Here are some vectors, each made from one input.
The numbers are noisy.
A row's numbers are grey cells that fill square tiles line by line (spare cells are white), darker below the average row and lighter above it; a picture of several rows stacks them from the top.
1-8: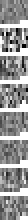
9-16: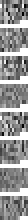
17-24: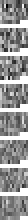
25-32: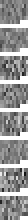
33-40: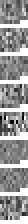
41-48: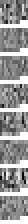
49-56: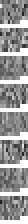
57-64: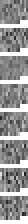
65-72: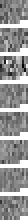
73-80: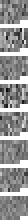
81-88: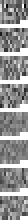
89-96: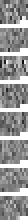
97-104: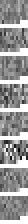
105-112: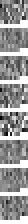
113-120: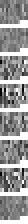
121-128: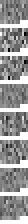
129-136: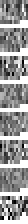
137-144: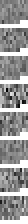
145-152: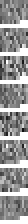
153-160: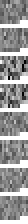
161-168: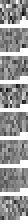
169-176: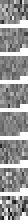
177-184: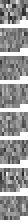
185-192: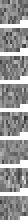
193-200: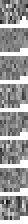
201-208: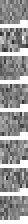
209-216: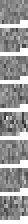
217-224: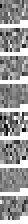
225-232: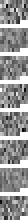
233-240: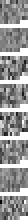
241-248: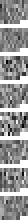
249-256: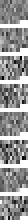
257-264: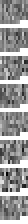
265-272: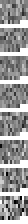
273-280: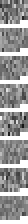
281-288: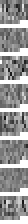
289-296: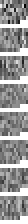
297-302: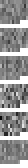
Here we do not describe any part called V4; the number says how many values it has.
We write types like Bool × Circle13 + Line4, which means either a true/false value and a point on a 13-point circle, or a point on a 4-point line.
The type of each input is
Bool × Bool × Bool × Bool × Label10 + Label5 × (Line6 + V4).
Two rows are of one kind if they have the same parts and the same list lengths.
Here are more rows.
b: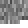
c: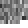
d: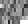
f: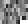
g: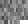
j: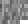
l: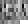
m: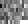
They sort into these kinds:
b, c, d, g, m
f, j
l

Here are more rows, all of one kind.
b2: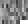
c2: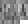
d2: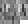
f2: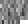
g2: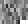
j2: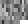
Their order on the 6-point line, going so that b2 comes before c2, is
g2, j2, b2, f2, c2, d2.
